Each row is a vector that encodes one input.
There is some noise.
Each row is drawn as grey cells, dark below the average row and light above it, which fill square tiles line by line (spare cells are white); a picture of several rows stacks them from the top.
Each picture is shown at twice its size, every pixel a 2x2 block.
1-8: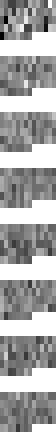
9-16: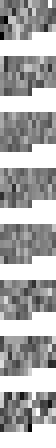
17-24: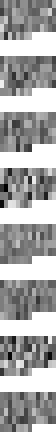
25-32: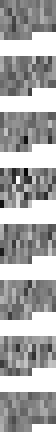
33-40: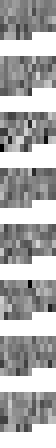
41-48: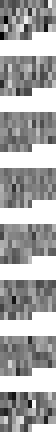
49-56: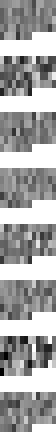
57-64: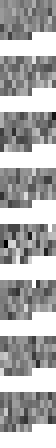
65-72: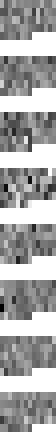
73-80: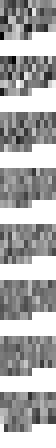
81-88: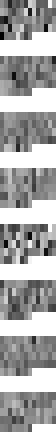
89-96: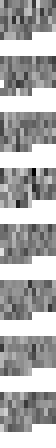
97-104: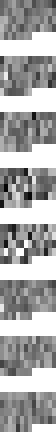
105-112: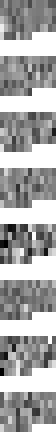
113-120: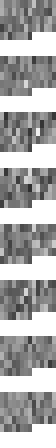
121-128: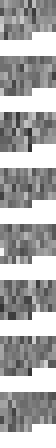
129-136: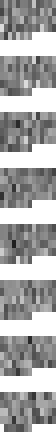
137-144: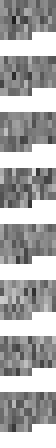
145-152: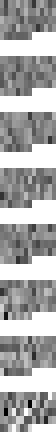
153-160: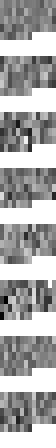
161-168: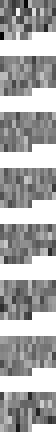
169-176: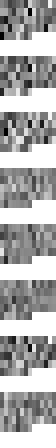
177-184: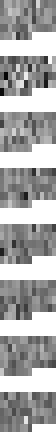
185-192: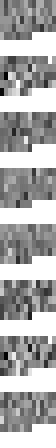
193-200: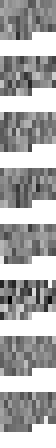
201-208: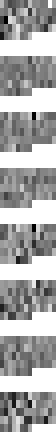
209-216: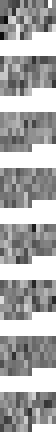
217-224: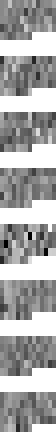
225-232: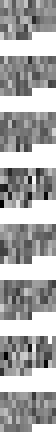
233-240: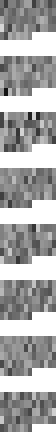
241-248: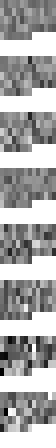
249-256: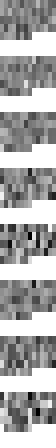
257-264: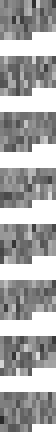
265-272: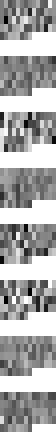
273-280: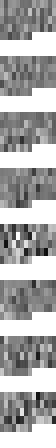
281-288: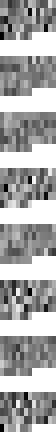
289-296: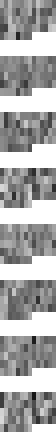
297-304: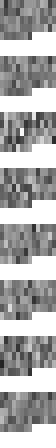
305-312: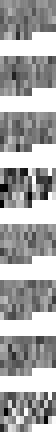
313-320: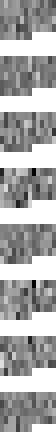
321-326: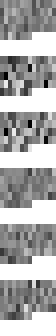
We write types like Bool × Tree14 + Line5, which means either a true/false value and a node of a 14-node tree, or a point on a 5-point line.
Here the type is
Bool × Bool × Bool × (Circle10 + Label9) + Label5 × Label5.
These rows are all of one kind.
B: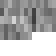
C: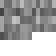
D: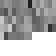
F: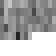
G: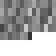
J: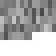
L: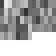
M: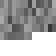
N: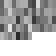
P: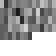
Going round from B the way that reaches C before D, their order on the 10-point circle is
B, F, C, P, D, M, G, J, N, L.
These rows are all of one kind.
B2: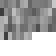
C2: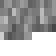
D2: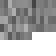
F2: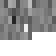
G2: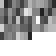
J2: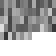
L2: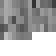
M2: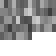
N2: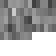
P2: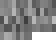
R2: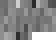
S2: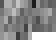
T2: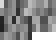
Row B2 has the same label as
J2 and T2.
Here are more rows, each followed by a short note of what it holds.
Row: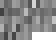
a point on a 10-point circle and three true/false values
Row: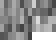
a point on a 10-point circle and three true/false values
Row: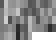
a point on a 10-point circle and three true/false values
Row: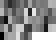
two labels (each one of 5)
